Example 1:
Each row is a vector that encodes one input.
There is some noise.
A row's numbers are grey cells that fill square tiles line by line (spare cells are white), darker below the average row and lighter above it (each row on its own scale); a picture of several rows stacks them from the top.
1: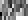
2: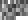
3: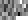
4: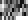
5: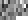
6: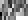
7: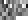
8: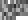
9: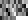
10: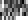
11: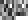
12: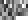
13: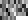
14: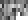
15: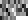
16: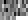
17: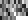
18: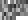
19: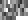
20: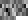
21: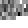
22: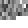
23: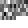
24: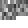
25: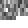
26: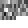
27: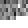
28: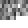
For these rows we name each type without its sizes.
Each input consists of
a label.
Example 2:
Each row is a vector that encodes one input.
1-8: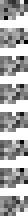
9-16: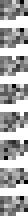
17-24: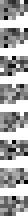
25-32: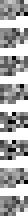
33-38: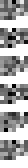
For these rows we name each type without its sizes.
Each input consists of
a point on a line.
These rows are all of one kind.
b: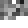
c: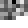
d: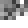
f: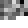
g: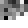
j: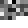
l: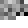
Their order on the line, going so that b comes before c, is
b, f, l, j, c, d, g.
